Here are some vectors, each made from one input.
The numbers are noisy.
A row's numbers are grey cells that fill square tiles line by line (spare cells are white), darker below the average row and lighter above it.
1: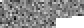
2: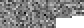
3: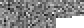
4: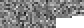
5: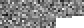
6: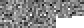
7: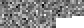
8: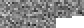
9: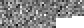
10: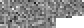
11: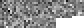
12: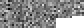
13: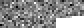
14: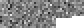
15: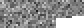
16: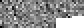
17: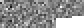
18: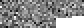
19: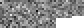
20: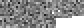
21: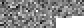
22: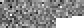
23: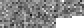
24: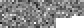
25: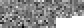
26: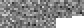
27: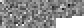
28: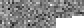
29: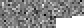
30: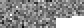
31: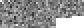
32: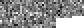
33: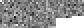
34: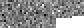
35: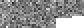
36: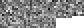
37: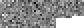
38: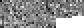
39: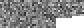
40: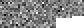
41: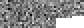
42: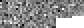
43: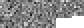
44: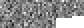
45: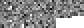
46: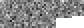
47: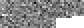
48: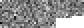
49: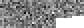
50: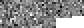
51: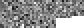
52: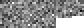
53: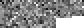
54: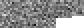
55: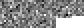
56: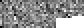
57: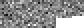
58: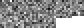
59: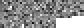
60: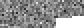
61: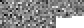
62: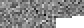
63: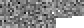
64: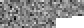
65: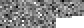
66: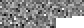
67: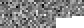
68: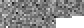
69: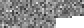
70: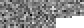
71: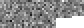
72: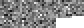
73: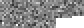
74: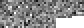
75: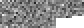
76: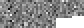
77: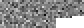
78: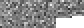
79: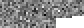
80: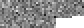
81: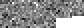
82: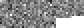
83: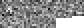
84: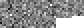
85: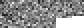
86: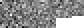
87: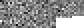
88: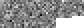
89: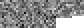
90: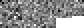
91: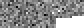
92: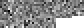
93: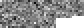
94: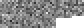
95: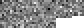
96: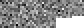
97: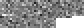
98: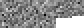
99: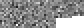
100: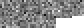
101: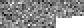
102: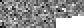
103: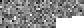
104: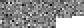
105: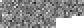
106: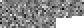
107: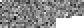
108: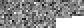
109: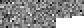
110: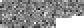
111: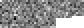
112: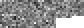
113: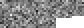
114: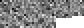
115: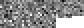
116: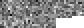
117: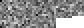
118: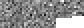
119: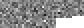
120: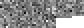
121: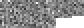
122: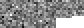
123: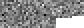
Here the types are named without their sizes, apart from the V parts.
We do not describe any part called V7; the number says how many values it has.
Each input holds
four true/false values, together with either a point on a line, or a value of V7.
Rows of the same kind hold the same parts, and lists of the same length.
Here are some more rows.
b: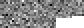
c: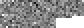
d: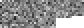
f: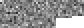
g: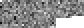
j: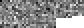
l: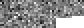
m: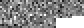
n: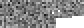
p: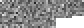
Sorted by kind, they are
b, j, l, m
c, d, f, g, n, p

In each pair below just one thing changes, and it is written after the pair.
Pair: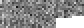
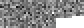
the place on the line
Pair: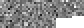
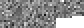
the place on the line
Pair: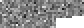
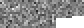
one of the four true/false values
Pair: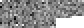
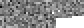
the place on the line
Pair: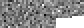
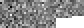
the place on the line
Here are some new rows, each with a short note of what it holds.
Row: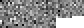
four true/false values and a value of V7
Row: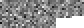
a point on a line and four true/false values
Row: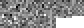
four true/false values and a value of V7
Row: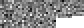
four true/false values and a value of V7
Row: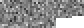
a point on a line and four true/false values
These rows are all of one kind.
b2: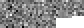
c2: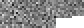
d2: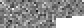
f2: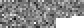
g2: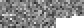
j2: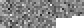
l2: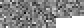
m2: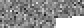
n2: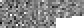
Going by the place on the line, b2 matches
f2, g2 and n2.
